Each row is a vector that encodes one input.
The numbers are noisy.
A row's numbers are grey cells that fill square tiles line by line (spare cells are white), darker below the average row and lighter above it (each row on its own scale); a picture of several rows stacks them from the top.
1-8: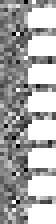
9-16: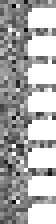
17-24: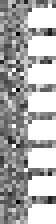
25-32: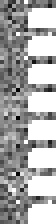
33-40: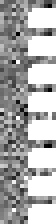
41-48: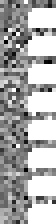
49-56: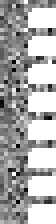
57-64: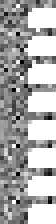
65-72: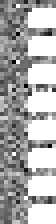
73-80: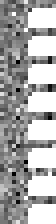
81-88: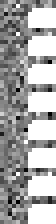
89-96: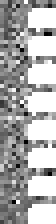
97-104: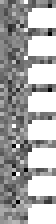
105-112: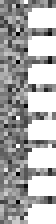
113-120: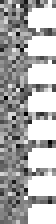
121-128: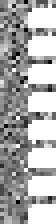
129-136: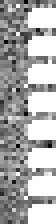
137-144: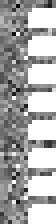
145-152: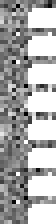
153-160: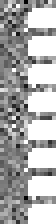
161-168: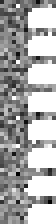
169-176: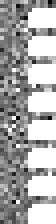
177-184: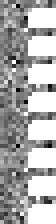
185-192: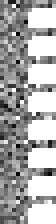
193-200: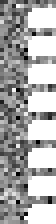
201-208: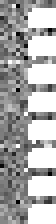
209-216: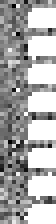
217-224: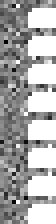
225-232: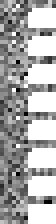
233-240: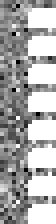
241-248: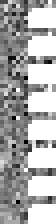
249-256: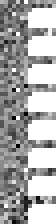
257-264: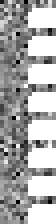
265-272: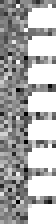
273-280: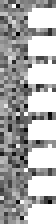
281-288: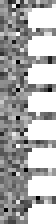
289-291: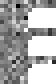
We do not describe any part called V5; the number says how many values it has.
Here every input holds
a point on a 9-point circle, together with either a point on a 9-point circle, or a value of V5.
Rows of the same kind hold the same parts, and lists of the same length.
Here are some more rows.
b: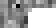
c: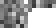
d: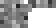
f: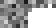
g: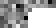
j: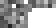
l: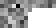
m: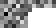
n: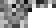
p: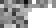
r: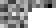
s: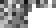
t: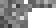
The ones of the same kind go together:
b, c, d, g, j, l, r, t
f, m, n, p, s

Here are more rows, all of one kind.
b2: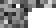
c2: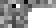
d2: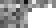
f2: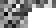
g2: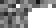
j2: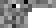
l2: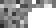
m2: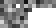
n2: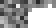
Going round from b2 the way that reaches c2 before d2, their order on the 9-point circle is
b2, n2, c2, j2, m2, d2, f2, l2, g2.
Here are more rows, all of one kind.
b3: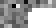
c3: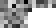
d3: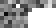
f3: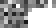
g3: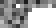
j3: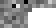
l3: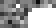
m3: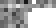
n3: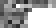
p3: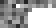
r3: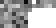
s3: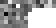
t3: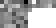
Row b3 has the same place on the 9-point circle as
r3 and t3.
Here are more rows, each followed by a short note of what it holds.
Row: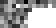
a point on a 9-point circle and a value of V5
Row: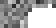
a point on a 9-point circle and a value of V5
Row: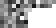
a point on each of two 9-point circles
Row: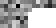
a point on each of two 9-point circles
